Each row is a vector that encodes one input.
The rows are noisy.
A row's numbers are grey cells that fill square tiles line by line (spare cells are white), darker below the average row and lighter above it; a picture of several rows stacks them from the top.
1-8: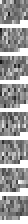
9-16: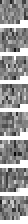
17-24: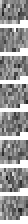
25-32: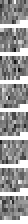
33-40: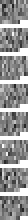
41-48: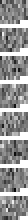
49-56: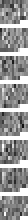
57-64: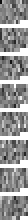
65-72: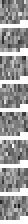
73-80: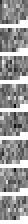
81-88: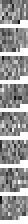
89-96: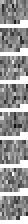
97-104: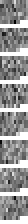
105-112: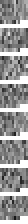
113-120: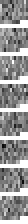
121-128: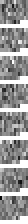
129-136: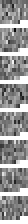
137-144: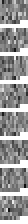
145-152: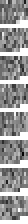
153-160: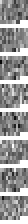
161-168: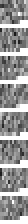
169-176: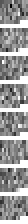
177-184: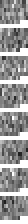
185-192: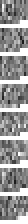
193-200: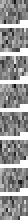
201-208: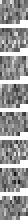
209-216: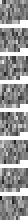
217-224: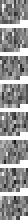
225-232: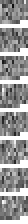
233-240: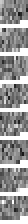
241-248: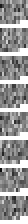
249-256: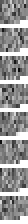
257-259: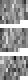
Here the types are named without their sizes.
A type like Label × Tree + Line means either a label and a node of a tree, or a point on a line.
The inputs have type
(Bool × Bool × Bool × Circle + Unit) × Circle.
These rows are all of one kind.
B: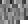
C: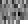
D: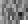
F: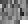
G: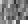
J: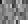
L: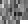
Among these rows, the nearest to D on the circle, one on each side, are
G and L.
